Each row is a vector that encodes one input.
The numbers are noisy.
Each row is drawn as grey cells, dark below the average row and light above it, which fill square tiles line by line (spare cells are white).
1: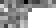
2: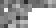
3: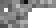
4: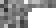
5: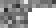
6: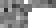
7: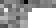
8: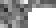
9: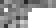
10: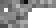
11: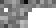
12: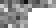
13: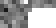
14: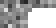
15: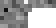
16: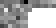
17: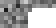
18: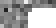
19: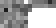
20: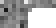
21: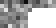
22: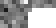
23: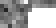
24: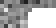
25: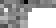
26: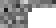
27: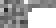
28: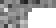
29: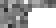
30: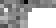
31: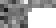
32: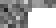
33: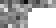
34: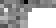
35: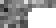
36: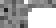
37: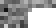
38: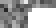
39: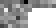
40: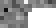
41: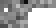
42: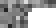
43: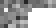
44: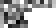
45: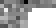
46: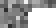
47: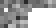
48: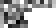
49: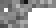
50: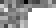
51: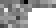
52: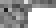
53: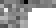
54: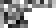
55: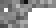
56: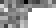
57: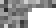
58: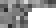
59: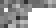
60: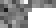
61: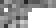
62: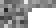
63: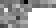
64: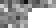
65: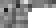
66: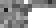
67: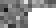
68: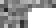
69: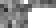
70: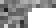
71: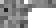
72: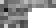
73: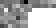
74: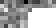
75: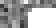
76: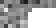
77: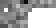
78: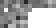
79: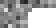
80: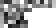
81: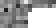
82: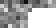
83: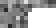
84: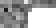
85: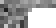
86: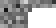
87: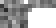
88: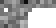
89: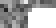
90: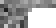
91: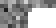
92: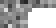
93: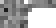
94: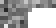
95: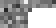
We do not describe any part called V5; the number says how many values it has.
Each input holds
a list of up to two items, each a true/false value and a value of V5.
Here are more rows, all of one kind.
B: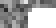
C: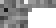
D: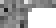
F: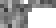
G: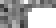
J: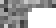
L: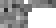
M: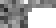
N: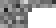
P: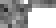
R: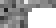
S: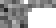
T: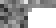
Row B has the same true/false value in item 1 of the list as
F, L, N and P.
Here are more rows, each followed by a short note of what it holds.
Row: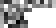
the empty list
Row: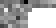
a list of one item
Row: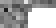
a list of two items
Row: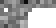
a list of one item
